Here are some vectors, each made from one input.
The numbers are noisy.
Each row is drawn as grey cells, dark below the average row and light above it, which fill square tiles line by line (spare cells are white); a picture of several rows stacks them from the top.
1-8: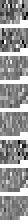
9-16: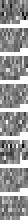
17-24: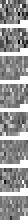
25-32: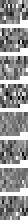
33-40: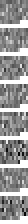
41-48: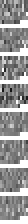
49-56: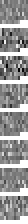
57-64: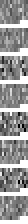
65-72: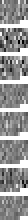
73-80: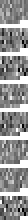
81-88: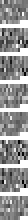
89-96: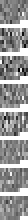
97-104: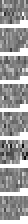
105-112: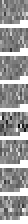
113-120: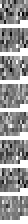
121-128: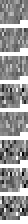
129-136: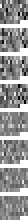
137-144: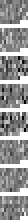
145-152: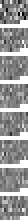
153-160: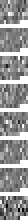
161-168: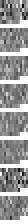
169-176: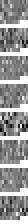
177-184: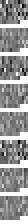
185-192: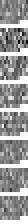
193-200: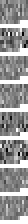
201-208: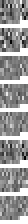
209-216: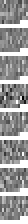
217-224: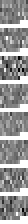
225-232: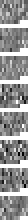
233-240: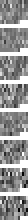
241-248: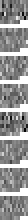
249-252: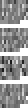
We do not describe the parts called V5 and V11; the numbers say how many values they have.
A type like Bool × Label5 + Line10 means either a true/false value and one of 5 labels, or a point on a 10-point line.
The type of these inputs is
Bool × V5 × V11 + Line10.
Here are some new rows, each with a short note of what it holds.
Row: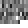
a point on a 10-point line
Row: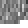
a true/false value, a value of V5 and a value of V11
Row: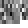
a point on a 10-point line
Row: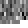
a point on a 10-point line
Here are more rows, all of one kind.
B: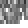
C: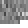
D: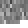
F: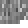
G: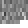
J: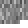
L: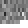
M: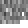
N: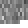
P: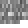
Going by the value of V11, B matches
D, J and N.
